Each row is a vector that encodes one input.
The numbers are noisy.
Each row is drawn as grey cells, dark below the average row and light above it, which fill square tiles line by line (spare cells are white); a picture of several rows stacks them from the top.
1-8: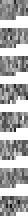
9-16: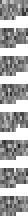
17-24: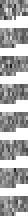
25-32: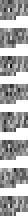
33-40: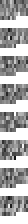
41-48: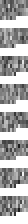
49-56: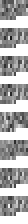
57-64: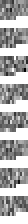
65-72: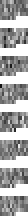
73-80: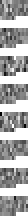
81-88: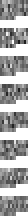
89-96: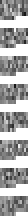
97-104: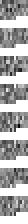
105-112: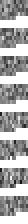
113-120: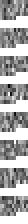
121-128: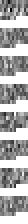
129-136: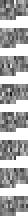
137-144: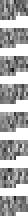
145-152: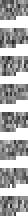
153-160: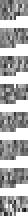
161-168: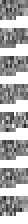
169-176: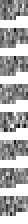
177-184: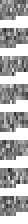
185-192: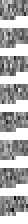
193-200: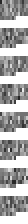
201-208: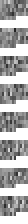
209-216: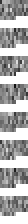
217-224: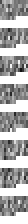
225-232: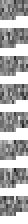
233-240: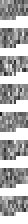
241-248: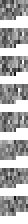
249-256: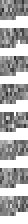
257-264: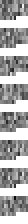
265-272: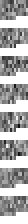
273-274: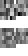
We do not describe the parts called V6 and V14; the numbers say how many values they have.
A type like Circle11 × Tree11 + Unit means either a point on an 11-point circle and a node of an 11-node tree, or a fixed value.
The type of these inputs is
Bool × V6 × V14 + List2(Line10).
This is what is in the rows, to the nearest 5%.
About 50% of them hold a true/false value, a value of V6 and a value of V14. The rest are lists of up to two points on a 10-point line: a few of all rows are empty, 20% hold one and 30% two.
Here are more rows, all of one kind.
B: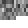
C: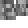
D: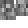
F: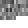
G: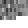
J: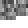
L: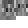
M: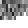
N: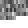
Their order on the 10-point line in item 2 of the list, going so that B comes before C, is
B, D, F, C, G, N, J, M, L.
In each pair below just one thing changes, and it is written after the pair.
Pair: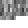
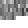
the true/false value
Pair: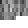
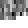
the value of V6
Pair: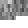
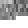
the true/false value
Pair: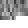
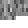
the value of V6
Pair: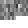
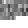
the value of V6
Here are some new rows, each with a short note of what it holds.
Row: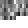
a list of one item
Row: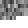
a list of two items
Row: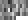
a list of one item
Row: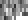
the empty list
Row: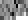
a true/false value, a value of V6 and a value of V14
